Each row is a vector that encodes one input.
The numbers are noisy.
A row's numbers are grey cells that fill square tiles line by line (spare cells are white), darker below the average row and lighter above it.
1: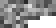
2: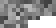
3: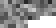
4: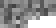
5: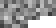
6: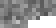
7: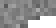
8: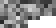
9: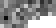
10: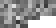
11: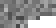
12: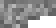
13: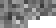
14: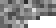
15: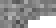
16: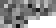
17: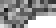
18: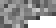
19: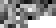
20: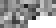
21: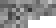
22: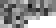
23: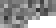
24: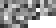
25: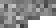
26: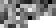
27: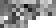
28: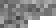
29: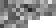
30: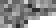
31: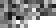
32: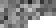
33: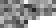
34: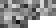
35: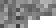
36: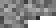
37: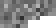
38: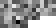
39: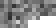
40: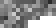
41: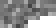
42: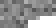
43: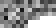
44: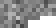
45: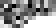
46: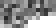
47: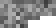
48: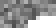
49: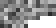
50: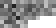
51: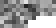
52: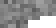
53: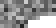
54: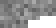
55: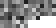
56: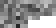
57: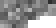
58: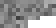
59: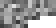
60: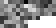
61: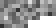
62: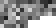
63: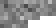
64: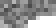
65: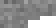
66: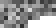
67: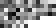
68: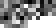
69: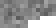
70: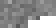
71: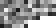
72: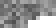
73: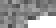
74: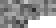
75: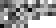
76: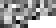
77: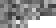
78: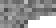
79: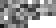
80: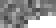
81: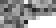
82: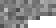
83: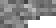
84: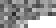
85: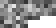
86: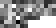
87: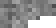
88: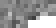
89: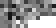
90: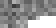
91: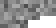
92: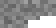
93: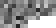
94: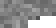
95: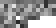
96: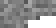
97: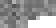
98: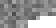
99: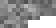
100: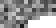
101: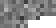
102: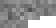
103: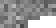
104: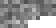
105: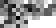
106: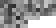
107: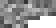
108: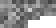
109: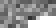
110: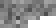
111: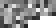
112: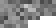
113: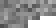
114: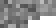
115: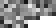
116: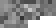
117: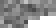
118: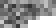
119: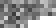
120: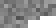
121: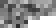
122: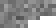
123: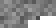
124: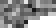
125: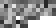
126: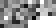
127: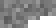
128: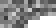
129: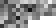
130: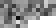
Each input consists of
a point on a 4-point line, together with a list of up to two items, each a point on a 5-point line and a true/false value.
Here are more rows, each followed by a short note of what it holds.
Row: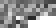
a point on a 4-point line, together with the empty list
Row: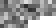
a point on a 4-point line, together with a list of two items
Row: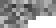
a point on a 4-point line, together with the empty list
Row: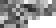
a point on a 4-point line, together with a list of one item
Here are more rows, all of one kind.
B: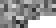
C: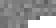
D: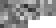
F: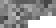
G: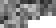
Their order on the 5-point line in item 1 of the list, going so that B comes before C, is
B, D, F, G, C.
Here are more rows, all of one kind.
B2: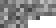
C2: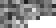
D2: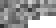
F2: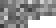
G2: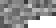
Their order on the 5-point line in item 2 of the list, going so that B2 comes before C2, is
F2, D2, G2, B2, C2.
